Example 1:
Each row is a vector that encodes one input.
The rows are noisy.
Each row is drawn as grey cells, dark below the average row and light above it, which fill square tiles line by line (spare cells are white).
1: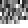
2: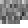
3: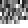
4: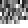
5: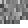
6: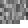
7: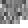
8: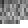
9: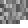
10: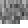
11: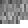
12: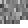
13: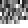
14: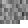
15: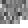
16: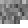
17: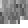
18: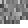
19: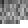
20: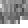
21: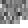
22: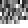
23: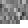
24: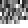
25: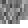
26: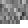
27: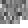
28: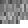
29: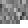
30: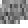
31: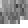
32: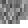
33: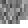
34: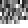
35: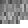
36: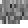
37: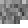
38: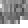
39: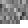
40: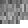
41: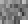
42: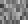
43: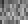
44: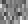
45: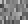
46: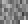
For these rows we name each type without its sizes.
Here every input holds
a list of points on a line.
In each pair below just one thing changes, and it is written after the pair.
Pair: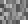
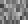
the place on the line in item 2 of the list
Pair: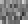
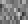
the place on the line in item 1 of the list
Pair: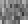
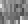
the place on the line in item 1 of the list
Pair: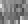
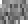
the place on the line in item 2 of the list
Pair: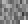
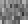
the place on the line in item 1 of the list
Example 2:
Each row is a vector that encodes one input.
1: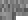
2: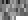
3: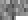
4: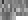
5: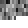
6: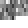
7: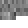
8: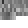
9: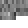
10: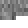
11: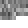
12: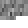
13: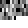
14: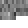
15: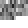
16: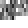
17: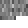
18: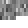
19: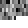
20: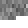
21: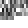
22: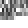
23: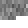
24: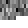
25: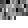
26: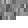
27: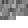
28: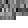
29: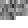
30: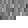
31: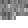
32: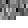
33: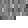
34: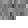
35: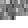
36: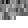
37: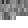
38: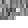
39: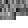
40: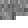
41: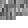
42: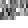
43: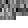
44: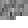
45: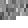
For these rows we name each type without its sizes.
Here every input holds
a point on a line and a true/false value.
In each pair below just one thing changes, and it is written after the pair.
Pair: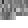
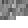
the true/false value
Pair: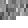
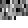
the true/false value
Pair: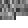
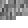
the true/false value
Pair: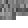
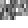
the place on the line
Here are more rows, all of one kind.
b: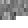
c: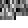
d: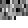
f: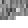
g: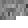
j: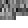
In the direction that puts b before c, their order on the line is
j, b, c, d, g, f.
